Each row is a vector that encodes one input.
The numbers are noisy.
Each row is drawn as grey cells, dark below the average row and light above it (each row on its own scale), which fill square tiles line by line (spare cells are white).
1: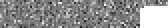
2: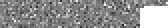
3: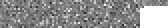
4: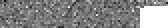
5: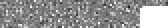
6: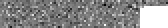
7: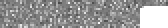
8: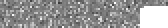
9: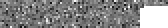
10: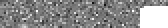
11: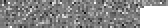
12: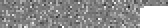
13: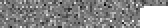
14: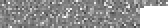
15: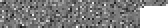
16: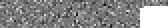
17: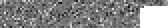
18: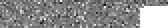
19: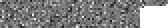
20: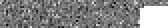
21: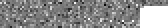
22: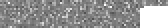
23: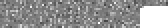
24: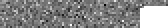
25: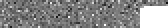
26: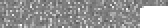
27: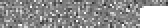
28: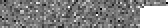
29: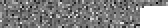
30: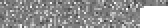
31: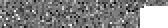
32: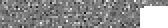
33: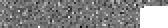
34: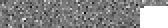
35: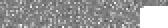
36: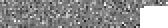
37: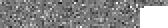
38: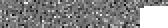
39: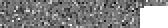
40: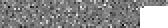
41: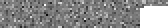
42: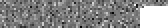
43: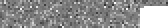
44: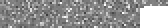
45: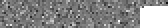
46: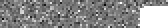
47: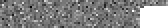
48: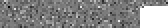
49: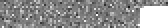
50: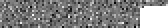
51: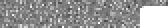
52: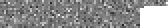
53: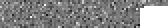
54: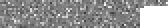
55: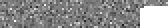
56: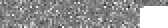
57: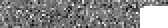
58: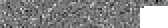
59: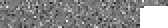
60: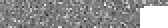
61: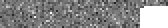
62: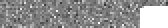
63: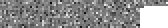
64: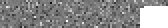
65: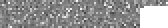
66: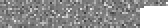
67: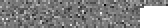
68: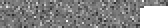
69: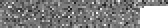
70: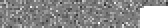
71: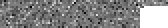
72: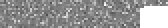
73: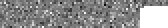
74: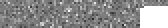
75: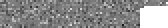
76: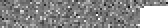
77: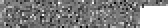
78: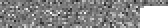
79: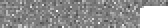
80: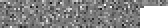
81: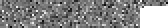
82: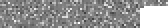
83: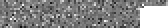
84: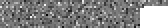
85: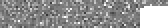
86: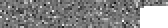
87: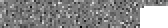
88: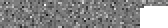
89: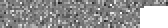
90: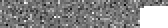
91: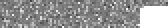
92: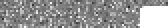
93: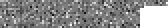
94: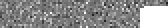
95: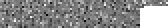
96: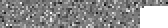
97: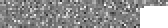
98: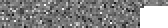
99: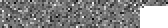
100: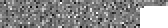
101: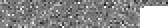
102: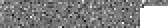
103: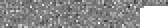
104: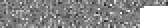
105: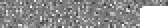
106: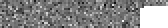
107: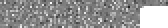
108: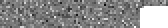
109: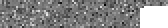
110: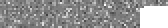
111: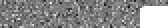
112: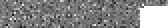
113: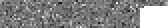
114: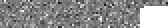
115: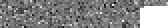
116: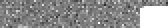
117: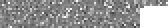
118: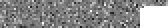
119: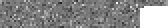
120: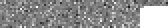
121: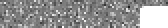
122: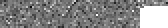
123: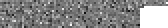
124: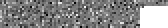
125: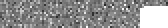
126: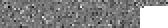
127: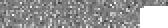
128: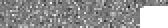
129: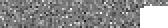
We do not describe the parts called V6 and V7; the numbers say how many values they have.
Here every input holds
a value of V7, together with either one of 4 labels and a point on a 5-point line, or a value of V6.
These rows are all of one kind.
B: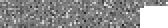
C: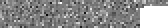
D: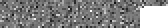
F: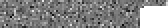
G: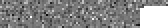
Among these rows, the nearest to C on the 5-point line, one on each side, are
D and G.
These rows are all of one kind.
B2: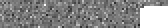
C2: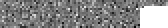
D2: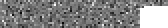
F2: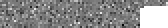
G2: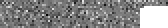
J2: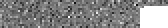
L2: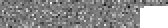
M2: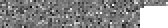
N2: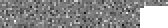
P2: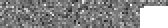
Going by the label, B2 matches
C2, D2, F2 and N2.
